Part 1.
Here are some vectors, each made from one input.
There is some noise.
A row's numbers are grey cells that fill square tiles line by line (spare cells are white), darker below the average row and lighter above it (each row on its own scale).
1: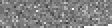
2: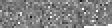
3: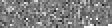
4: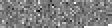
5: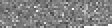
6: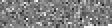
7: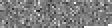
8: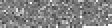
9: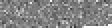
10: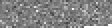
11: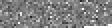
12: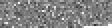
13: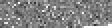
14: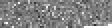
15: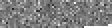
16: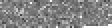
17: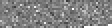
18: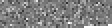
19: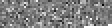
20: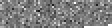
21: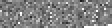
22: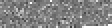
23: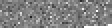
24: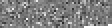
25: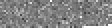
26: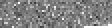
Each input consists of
one of 6 labels.
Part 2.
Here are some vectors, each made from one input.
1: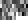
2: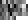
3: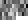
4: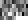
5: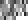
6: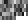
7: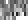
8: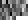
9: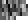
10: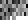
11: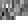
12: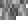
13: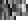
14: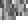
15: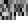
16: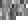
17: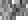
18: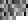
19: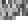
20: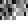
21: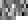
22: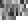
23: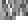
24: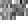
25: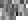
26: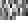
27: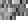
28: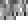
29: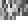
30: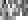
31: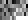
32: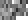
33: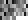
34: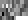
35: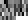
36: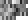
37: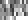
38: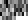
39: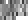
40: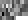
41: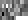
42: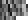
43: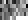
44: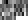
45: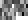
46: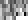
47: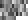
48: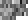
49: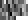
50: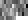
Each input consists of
either a fixed value, or three true/false values.
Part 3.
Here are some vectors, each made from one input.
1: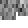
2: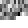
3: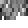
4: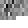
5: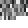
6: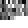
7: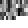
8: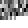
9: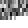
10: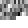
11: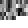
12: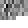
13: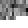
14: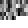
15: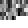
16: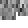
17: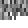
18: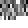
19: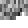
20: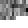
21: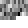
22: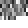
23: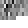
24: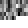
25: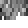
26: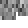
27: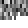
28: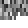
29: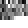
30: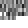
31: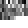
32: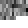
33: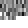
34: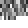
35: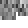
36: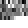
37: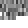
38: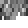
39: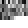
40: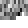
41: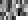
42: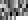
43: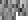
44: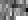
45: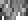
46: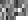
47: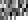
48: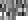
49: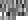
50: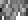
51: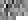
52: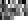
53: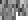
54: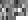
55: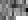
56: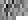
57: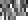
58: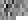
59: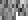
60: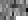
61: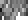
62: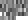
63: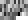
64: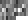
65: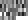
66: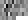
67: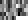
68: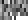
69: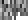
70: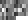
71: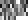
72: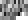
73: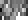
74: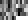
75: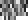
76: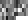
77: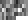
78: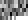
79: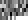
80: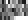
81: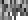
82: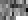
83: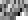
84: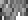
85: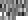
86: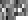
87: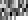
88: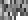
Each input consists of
one of 12 labels.
